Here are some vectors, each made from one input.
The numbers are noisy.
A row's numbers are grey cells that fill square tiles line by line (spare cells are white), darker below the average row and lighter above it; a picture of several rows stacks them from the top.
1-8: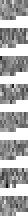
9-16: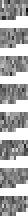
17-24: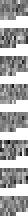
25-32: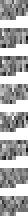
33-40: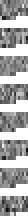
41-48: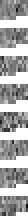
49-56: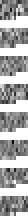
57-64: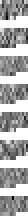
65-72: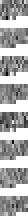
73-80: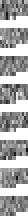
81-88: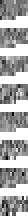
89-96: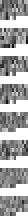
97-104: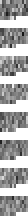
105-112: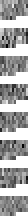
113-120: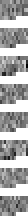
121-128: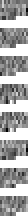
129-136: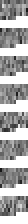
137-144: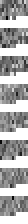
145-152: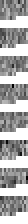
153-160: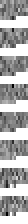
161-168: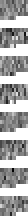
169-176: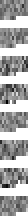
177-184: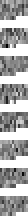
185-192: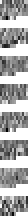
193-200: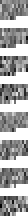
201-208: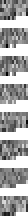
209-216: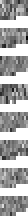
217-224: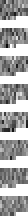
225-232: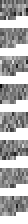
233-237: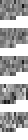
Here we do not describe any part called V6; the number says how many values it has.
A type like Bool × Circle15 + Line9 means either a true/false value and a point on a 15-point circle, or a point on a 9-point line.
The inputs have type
Bool × Bool × Bool + (Circle9 + Line7) × V6.
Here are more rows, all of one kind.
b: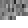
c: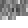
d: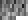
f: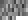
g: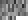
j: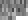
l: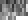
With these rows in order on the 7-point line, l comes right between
d and j.
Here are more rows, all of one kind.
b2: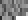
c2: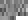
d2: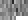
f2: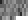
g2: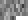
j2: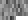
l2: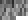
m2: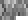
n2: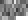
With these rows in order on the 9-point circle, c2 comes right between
g2 and m2.
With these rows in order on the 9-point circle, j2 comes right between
f2 and m2.
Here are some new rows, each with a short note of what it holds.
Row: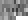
a point on a 7-point line and a value of V6
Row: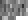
a point on a 7-point line and a value of V6
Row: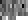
a point on a 7-point line and a value of V6
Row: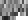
three true/false values
